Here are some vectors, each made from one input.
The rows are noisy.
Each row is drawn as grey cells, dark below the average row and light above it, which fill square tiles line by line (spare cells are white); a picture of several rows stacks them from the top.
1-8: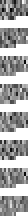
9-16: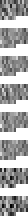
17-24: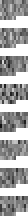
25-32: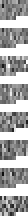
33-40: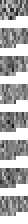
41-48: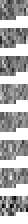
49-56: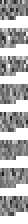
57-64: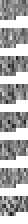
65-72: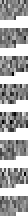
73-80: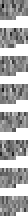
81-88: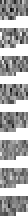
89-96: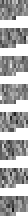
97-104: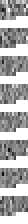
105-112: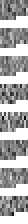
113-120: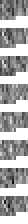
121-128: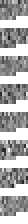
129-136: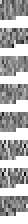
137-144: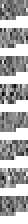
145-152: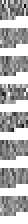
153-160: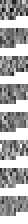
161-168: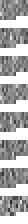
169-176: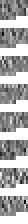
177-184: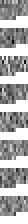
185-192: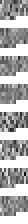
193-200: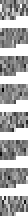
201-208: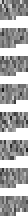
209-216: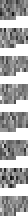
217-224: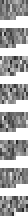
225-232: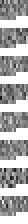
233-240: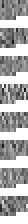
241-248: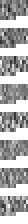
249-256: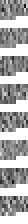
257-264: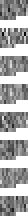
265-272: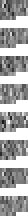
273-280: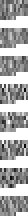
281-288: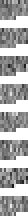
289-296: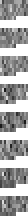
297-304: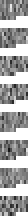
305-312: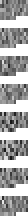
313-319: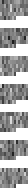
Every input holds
either a point on each of two 8-point lines, or a node of a 10-node tree and a true/false value, or a node of an 11-node tree.
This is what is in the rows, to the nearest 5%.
About 25% of them hold a point on each of two 8-point lines. About 45% of them hold a node of a 10-node tree and a true/false value. The rest hold a node of an 11-node tree.
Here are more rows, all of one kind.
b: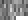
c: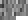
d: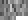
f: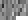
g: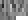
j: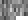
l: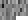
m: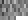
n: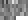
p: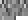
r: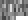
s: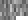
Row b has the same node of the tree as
j and s.
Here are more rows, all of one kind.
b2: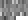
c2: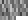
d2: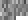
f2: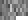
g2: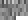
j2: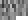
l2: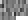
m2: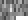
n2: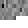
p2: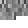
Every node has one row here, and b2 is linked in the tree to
d2, f2 and m2.
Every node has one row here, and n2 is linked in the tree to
j2.
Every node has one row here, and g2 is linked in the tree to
c2, f2 and j2.
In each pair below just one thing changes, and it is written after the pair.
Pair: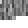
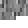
the true/false value
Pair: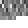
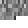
the true/false value
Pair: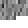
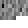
the node of the tree
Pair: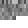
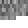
the true/false value
